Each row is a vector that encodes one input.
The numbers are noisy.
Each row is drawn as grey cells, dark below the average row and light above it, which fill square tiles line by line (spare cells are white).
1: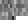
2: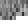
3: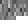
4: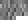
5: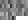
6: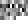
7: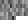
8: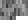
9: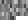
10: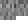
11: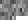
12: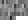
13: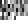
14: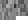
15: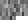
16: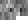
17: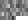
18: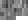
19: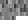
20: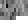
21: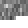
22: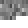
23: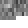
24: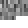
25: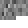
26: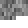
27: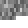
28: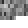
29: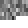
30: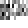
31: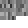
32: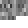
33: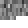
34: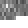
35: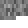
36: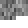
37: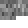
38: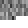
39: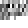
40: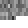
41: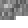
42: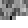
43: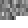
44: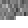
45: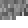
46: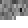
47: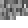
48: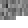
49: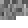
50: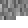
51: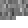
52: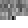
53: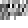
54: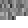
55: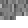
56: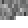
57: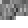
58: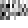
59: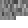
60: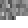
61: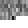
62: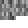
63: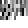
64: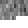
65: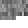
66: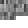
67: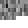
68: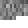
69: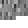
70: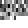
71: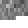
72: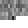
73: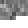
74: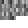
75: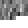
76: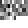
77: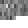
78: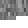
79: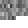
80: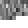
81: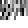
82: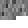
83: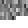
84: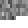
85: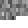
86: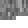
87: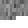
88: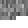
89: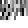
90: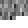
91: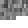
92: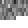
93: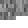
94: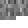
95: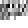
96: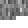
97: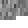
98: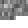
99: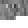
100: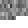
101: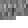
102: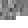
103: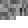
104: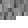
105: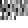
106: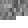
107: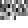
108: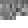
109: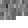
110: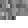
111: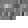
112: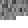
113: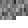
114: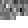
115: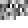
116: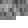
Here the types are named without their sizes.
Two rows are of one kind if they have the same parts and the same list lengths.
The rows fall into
3 kinds.
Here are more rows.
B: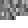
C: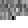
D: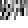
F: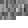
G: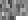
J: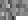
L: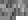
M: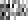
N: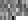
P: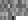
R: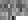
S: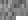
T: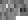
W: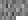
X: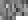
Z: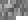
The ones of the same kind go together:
B, C, G, J, N, P, R
D, M
F, L, S, T, W, X, Z

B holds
a node of a tree.
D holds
a point on a line.
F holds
a node of a tree and four true/false values.
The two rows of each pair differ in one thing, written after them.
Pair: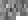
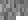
one of the four true/false values
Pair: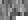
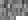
one of the four true/false values
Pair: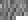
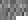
one of the four true/false values
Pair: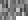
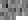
the node of the tree
